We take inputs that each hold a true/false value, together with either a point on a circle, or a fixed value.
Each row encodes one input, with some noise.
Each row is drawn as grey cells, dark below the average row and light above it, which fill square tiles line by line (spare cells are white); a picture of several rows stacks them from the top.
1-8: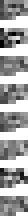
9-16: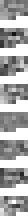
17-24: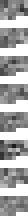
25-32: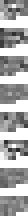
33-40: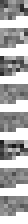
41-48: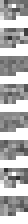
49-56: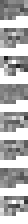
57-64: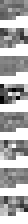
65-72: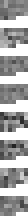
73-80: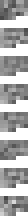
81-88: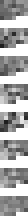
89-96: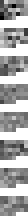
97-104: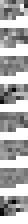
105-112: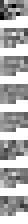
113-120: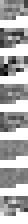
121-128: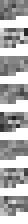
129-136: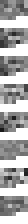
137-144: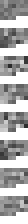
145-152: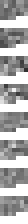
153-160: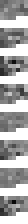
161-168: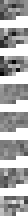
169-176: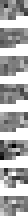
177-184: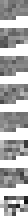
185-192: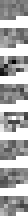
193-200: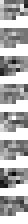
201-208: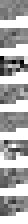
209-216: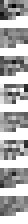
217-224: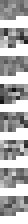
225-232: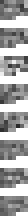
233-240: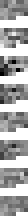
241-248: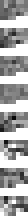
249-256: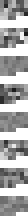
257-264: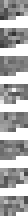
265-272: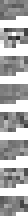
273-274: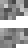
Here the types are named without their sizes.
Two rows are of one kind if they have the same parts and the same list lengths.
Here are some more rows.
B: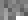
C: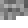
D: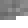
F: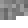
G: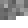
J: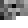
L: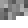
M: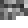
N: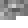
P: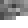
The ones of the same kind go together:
B, C, D, F, G, L, M, P
J, N

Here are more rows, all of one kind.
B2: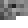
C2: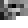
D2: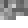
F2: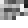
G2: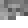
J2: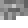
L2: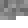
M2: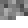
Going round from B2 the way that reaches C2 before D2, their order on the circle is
B2, C2, J2, M2, D2, F2, L2, G2.
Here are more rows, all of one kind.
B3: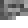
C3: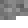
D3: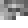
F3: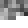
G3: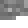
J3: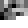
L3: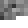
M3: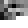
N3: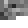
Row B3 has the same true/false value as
C3 and G3.
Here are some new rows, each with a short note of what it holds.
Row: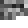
a point on a circle and a true/false value
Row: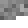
a true/false value
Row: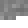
a point on a circle and a true/false value
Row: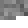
a point on a circle and a true/false value
